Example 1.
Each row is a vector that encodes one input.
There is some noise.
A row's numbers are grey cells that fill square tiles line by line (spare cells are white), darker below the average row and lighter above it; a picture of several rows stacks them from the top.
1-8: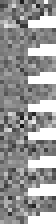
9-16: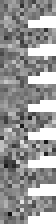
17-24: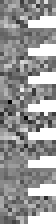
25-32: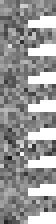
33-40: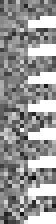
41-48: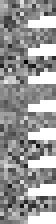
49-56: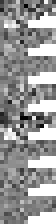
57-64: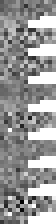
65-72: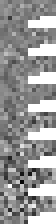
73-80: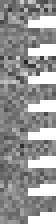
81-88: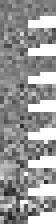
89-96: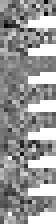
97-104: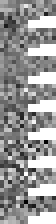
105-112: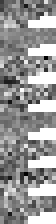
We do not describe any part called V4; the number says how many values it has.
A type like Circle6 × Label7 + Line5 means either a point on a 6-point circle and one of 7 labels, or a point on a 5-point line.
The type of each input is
(Bool × Bool × Bool + Line6) × V4.
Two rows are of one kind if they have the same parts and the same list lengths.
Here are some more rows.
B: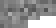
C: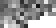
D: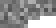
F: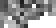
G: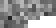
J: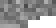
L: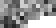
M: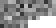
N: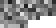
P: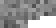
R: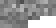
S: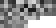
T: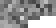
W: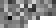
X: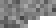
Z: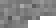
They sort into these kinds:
B, D, G, M, T
C, F, J, L, N, P, R, S, W, X, Z

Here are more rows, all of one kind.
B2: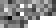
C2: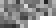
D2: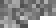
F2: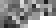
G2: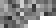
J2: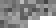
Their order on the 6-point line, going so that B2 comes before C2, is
D2, F2, B2, G2, C2, J2.
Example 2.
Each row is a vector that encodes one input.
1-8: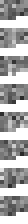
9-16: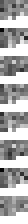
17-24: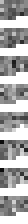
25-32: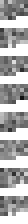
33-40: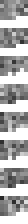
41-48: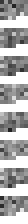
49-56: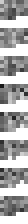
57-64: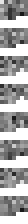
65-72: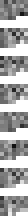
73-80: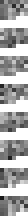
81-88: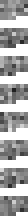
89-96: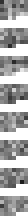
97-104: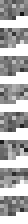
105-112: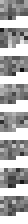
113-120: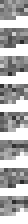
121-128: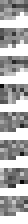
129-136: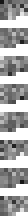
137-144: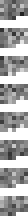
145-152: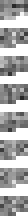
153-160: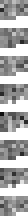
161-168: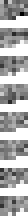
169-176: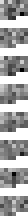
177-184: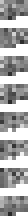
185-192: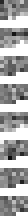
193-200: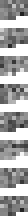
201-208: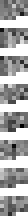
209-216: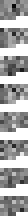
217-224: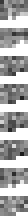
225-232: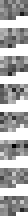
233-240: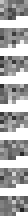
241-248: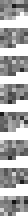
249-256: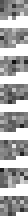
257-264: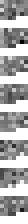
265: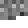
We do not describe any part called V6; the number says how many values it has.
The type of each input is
Bool × (Line12 + V6).
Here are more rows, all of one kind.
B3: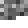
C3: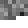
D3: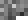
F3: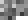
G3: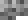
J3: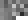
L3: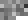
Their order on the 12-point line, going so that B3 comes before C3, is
G3, F3, B3, D3, C3, J3, L3.
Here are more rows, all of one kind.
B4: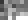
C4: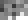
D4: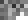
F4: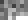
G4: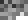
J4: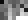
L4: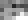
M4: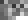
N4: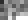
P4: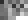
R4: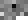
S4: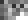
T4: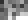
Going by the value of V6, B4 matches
F4, N4 and T4.
